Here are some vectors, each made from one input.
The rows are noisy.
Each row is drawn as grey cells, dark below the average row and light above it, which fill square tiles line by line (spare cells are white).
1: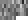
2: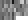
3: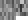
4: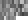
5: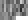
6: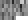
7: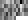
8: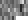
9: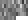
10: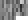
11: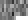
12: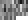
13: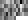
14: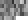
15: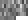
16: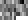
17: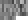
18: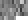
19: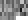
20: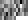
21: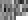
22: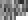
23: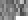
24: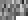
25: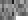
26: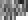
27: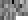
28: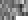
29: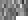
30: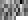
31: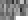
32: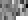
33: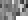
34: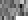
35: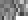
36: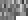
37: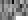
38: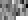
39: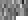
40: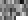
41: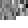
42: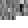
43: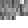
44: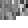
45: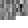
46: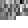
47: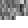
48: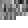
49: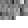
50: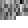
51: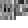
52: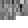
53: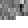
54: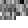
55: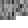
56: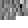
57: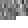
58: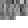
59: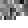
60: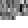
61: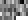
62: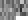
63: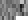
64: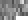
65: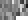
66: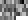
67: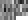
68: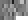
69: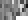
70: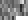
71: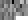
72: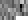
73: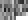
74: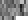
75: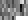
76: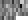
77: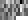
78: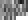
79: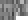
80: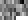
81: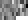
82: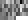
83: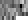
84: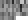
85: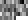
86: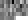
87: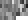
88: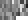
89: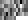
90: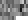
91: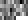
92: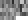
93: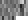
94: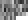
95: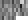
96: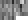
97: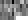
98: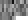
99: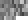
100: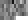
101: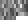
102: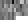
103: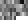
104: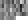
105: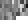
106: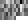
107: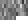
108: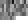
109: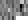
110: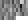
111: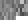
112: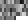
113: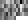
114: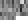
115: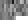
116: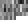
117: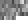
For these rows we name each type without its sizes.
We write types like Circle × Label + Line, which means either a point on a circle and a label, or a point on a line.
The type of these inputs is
Label + Line × Line × Line.
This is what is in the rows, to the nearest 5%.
About 45% of them hold a label. The rest hold a point on each of three lines.
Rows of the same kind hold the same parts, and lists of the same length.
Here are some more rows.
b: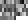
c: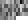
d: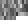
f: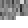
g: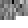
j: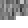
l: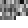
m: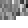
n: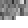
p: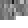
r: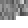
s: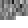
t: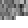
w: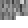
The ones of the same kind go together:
b, c, d, l, m
f, g, j, n, p, r, s, t, w

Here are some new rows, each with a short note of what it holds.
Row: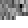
a point on each of three lines
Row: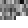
a label
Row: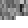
a point on each of three lines
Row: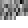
a label
